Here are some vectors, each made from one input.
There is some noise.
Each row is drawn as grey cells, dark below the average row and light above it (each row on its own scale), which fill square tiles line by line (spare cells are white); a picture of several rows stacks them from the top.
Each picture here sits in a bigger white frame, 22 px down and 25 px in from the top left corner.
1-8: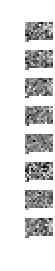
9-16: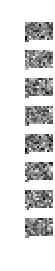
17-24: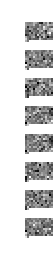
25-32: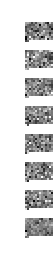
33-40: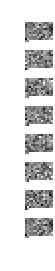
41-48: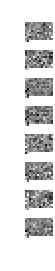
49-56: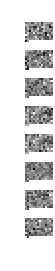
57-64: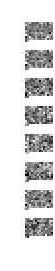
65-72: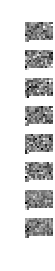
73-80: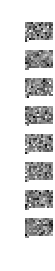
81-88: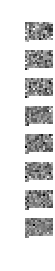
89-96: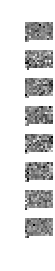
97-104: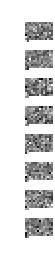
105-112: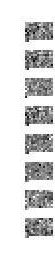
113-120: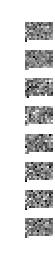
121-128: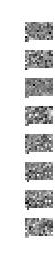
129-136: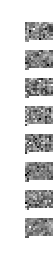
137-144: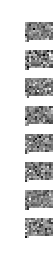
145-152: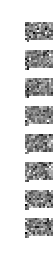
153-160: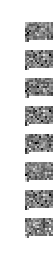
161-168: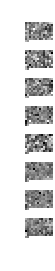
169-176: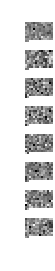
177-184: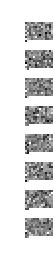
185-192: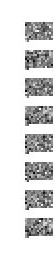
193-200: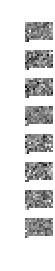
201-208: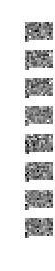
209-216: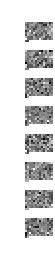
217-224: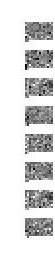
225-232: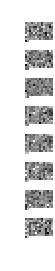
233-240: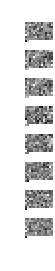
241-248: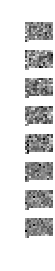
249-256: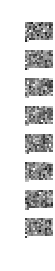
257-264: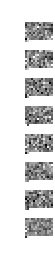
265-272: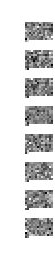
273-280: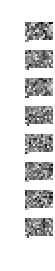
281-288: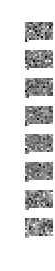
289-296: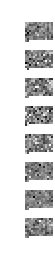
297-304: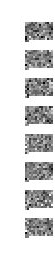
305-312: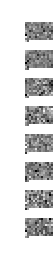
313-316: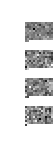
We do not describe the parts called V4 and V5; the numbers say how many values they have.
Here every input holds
a value of V4, together with either a point on a 9-point circle and a true/false value, or a point on a 7-point line and a value of V5.
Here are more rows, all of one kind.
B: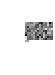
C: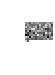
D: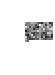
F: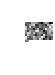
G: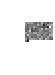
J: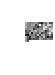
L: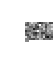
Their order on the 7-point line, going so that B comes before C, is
L, F, G, B, J, D, C.
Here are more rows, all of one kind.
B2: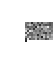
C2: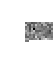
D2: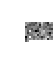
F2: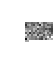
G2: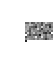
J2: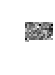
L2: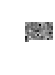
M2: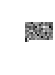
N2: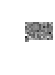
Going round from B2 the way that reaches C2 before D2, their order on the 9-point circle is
B2, F2, N2, L2, M2, J2, C2, D2, G2.
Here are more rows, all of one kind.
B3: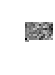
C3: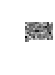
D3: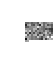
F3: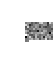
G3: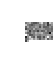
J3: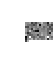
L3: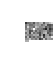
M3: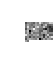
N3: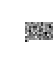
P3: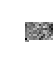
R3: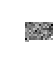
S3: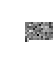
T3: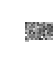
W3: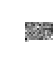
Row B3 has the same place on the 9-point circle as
M3, N3 and P3.
